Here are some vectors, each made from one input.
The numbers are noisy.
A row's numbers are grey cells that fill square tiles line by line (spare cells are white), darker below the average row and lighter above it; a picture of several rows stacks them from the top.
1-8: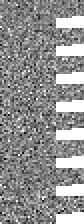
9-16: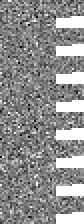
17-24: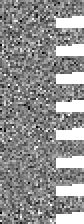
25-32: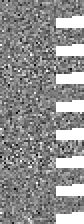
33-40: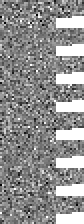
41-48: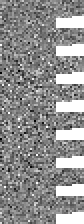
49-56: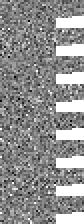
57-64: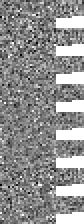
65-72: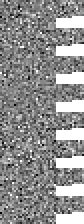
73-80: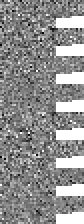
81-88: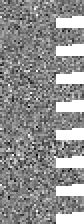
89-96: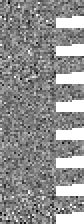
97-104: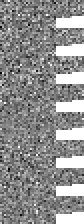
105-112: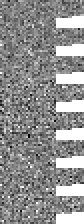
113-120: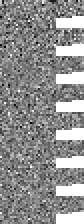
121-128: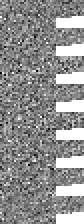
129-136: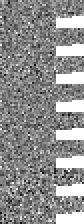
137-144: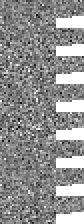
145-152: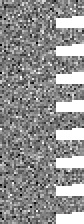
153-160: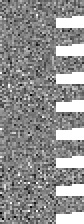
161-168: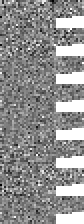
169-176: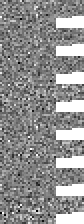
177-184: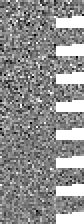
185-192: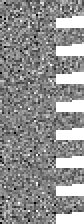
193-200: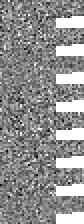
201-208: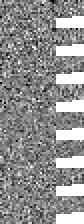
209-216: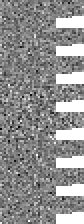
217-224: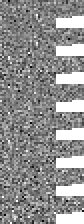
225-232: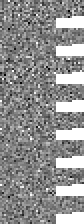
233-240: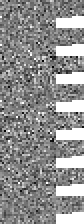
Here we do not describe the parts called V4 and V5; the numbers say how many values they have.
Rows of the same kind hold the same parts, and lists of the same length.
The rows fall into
3 kinds.
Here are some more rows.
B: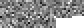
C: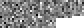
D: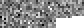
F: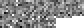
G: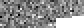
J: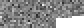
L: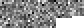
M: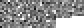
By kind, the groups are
B, J
C, M
D, F, G, L

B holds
a point on a 10-point circle, a true/false value and a value of V5.
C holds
a point on a 10-point circle, a value of V4 and a value of V5.
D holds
a point on an 8-point circle, a point on a 10-point circle, a true/false value and a value of V5.
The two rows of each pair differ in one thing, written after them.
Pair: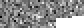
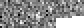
the true/false value
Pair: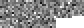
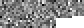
the value of V5
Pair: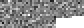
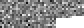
the true/false value
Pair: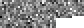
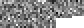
the place on the 10-point circle
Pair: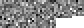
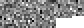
the true/false value
